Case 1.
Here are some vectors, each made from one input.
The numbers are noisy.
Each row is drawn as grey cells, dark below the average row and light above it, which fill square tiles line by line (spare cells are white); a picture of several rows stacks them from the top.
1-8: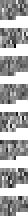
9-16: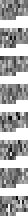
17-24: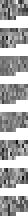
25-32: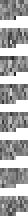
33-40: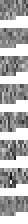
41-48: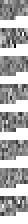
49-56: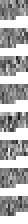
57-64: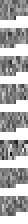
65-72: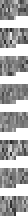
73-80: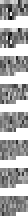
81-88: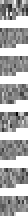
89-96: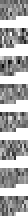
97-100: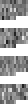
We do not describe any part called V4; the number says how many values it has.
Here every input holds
a value of V4, together with either a point on a 5-point line, or a point on an 8-point line.
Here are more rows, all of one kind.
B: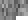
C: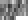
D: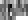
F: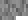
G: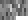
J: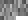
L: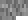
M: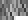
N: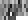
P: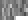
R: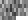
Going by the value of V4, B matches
C, F, L and N.
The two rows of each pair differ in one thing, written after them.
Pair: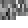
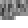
the place on the 8-point line
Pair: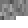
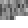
the value of V4
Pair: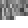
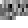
the place on the 8-point line
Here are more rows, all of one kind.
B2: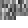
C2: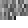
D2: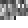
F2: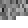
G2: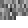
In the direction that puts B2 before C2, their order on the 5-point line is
D2, B2, C2, F2, G2.
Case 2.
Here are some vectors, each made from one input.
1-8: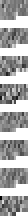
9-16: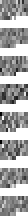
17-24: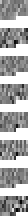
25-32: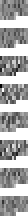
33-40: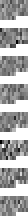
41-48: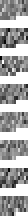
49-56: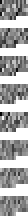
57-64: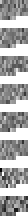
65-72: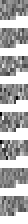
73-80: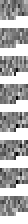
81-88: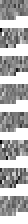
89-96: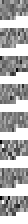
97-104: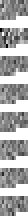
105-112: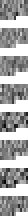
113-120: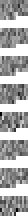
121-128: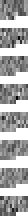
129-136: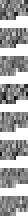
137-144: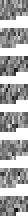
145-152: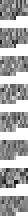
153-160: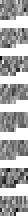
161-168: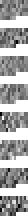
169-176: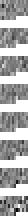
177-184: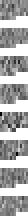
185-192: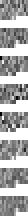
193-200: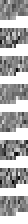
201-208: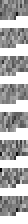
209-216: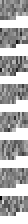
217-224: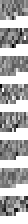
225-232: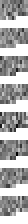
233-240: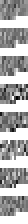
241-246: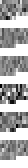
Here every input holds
either a point on each of two 4-point lines and a node of a 9-node tree, or a node of an 8-node tree.
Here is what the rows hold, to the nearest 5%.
About 60% of them hold a point on each of two 4-point lines and a node of a 9-node tree. The rest hold a node of an 8-node tree.
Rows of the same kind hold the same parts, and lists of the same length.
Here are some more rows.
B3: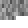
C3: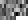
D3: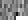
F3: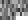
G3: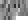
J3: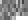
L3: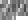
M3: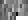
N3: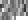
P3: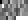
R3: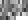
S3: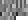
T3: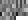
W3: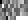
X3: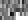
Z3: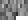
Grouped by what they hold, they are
B3, F3, G3, J3, L3, N3, R3, X3
C3, D3, M3, P3, S3, T3, W3, Z3

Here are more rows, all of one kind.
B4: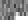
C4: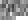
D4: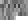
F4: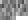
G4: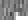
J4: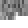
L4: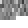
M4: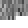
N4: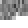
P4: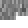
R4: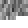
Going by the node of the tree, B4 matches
D4, F4 and G4.
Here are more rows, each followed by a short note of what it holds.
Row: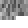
a point on each of two 4-point lines and a node of a 9-node tree
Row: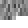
a point on each of two 4-point lines and a node of a 9-node tree
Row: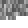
a point on each of two 4-point lines and a node of a 9-node tree
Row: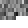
a node of an 8-node tree
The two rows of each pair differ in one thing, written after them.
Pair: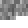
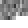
the node of the tree
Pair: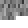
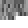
the place on one of the two 4-point lines
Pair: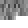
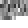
the place on one of the two 4-point lines
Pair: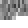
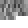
the node of the tree
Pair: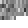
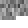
the node of the tree
